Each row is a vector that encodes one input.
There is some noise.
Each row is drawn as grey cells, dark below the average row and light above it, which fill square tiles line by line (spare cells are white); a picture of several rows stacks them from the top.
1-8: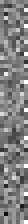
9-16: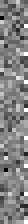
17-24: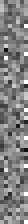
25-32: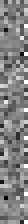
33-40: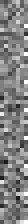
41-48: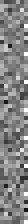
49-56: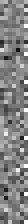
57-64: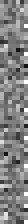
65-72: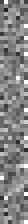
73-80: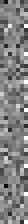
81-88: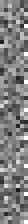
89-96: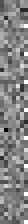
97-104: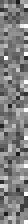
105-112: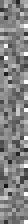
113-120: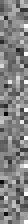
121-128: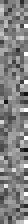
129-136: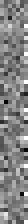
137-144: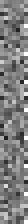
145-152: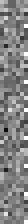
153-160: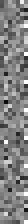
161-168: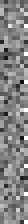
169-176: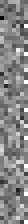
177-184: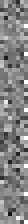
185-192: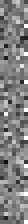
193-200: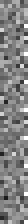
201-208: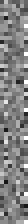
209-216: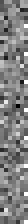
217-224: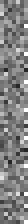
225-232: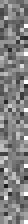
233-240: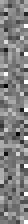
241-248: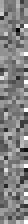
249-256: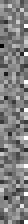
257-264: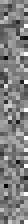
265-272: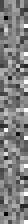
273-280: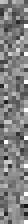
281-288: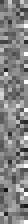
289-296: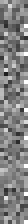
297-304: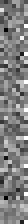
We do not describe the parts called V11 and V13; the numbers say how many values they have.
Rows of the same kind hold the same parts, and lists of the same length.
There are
2 kinds of row.
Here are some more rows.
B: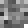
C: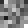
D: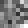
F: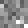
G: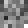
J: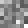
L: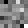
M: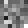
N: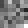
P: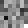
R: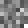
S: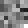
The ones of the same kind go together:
B, F, J, L, R
C, D, G, M, N, P, S

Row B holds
a true/false value, a value of V11 and a value of V13.
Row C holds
a point on a 9-point line.
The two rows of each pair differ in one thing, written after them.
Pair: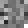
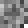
the true/false value
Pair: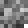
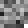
the value of V13
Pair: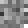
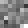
the value of V11
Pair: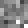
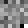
the value of V11
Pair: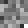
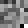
the value of V13
